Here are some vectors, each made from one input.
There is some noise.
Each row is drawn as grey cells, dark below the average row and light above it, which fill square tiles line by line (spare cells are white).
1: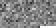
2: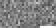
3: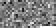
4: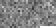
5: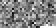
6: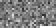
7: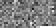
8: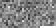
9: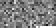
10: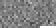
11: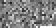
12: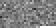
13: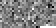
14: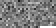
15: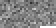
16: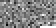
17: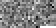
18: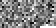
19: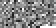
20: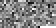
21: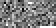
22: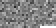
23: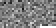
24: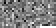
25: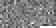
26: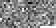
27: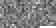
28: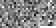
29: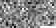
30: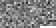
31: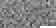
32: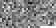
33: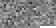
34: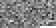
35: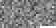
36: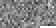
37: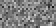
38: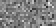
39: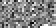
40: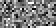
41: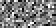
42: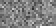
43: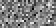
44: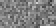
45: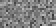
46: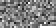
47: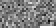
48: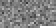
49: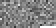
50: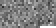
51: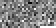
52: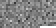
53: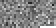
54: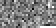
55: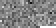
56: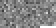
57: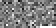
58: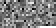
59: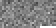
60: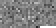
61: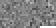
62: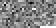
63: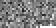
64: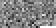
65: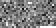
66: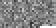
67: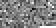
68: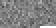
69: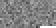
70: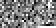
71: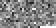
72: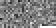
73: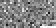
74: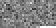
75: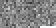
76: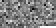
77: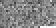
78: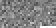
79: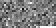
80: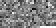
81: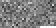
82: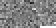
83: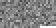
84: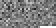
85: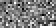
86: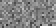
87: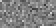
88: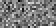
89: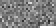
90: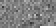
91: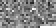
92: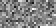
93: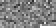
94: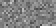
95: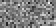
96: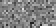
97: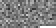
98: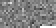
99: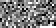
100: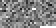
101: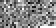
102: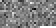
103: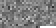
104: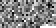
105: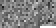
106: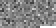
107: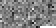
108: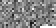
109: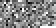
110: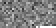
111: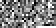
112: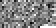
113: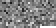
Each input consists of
a point on an 8-point line, together with either a point on a 5-point line, or a point on a 6-point line.
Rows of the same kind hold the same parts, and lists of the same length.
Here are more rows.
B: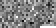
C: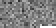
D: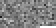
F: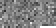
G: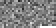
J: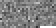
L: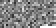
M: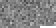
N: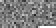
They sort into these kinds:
B, D, J, L, N
C, F, G, M

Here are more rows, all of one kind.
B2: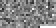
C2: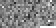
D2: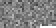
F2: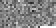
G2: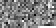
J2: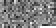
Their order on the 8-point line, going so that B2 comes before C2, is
J2, D2, B2, G2, C2, F2.
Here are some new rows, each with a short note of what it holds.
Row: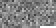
a point on a 6-point line and a point on an 8-point line
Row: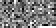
a point on a 6-point line and a point on an 8-point line
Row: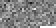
a point on a 6-point line and a point on an 8-point line
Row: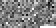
a point on a 5-point line and a point on an 8-point line
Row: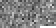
a point on a 6-point line and a point on an 8-point line
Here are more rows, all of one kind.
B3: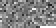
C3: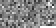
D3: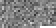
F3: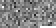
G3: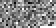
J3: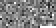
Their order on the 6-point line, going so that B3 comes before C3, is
B3, J3, D3, F3, G3, C3.
